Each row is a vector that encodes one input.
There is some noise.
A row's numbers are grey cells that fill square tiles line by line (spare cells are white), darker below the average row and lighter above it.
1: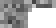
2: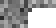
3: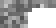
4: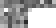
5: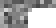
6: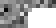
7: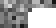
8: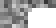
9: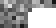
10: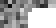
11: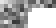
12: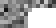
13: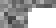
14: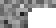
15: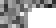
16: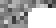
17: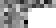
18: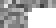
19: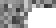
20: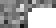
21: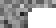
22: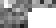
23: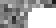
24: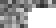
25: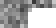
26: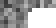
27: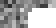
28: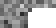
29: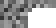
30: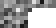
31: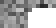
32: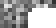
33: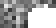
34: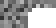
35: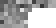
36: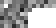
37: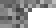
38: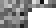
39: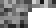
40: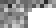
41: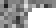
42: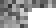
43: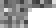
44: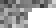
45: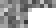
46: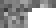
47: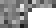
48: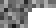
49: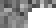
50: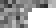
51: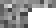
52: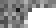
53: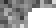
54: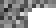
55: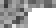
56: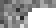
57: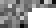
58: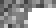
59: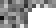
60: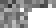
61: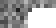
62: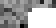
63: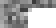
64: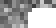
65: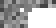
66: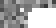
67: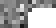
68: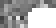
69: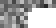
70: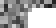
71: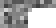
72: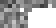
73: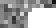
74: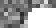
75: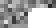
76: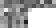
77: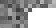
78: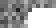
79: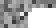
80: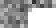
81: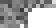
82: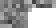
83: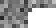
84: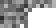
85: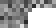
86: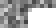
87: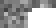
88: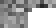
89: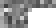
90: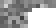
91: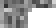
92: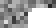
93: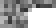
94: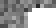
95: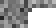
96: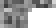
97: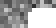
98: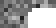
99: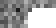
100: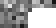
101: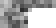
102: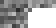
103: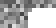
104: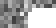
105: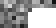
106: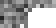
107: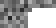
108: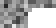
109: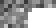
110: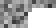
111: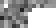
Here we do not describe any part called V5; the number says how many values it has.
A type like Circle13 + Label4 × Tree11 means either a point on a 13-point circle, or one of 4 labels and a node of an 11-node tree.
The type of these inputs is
(Bool × Bool × Bool + V5) × Label6.
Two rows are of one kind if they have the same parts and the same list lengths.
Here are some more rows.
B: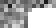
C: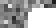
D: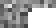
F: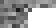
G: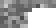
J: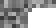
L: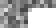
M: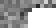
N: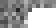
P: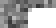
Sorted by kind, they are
B, C, D, F, J, L, N
G, M, P

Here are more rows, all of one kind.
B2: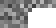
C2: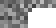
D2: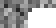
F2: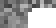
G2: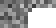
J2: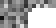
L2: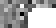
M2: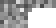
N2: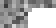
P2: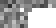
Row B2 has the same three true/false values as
C2, F2, G2 and P2.
